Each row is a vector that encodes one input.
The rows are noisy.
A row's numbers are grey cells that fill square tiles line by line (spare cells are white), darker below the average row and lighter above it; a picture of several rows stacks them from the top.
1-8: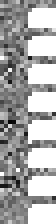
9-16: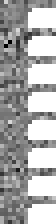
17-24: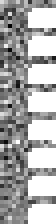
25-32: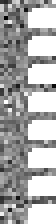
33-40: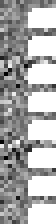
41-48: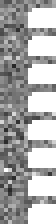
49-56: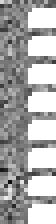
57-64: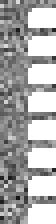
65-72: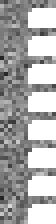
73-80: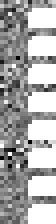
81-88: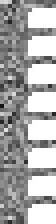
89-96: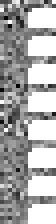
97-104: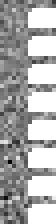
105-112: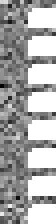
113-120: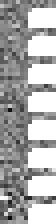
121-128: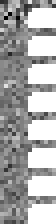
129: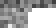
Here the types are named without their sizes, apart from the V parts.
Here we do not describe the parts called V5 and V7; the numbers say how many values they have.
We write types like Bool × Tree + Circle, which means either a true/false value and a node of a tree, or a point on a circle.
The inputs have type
Tree × (Tree + V7) + V5.
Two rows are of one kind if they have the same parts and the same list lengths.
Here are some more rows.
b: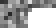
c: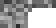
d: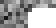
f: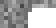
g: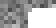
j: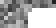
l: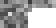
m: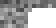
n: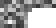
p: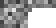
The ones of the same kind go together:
b, c, g, j, m
d, f, p
l, n

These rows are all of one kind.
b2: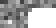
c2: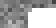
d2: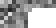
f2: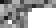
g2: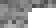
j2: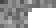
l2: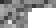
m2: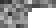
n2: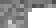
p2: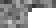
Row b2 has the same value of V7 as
c2, f2, l2 and n2.
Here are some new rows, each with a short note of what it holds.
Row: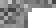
a node of a tree and a value of V7
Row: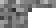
a node of each of two trees
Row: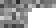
a value of V5
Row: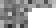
a value of V5
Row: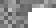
a node of each of two trees
